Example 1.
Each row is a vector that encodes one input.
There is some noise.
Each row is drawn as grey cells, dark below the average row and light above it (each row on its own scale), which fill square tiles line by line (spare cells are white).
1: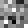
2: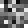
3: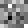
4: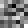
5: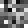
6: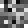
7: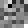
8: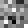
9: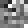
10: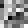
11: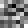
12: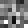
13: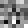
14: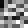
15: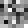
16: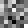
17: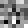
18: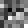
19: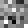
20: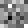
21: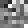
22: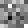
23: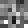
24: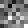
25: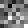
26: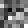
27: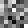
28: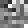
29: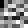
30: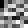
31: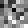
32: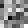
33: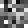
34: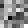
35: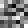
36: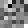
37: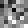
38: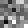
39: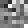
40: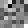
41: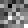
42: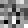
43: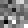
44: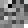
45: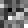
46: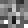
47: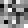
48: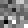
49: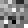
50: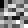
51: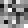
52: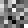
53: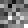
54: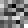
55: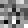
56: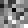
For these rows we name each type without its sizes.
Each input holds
four true/false values.
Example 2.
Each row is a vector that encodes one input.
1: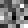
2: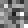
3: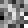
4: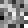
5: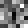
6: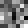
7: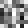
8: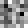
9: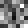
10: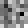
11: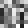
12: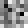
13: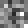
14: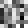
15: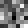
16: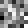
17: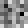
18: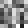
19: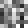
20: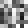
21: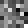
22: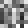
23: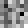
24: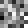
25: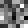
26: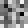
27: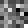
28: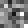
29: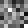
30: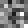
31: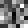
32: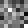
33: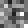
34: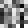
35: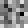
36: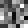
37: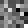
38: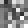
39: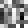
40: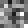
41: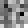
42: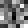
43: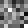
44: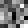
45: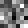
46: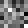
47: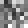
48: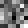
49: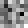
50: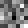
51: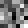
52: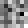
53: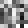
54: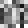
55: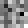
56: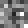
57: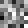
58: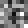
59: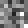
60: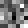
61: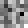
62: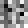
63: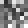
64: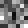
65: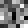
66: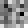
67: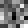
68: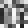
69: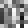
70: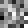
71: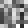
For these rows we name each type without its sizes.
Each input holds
a point on a circle.
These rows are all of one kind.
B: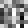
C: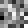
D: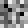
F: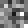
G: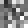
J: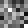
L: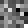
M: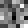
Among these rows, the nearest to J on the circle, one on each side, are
C and L.
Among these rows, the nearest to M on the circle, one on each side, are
F and G.
